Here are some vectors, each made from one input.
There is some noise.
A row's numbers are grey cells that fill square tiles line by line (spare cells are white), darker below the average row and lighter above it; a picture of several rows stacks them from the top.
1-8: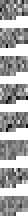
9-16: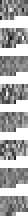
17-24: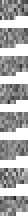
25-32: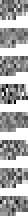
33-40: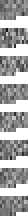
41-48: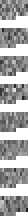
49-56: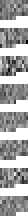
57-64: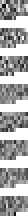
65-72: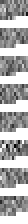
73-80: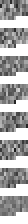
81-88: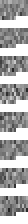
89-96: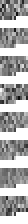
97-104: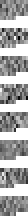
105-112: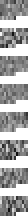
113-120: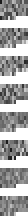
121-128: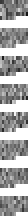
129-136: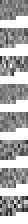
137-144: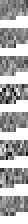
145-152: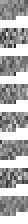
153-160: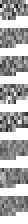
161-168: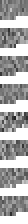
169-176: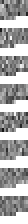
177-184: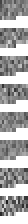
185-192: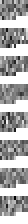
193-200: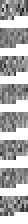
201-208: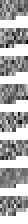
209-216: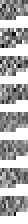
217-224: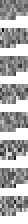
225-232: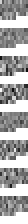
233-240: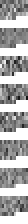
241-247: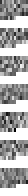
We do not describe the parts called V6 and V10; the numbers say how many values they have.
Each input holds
either a value of V6 and a value of V10, or a list of up to three points on an 8-point line.
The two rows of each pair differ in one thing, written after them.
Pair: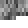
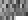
the value of V10
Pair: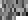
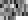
the value of V6
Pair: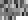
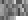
the value of V6
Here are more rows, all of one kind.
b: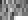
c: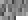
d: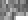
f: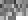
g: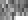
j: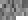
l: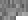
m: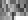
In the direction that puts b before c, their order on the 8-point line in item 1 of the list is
d, b, m, l, c, g, j, f.
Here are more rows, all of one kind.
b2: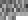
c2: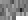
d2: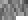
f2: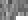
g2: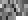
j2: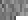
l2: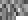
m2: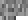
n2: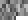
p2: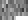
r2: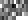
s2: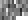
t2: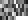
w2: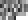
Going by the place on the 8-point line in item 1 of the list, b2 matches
d2, m2 and r2.
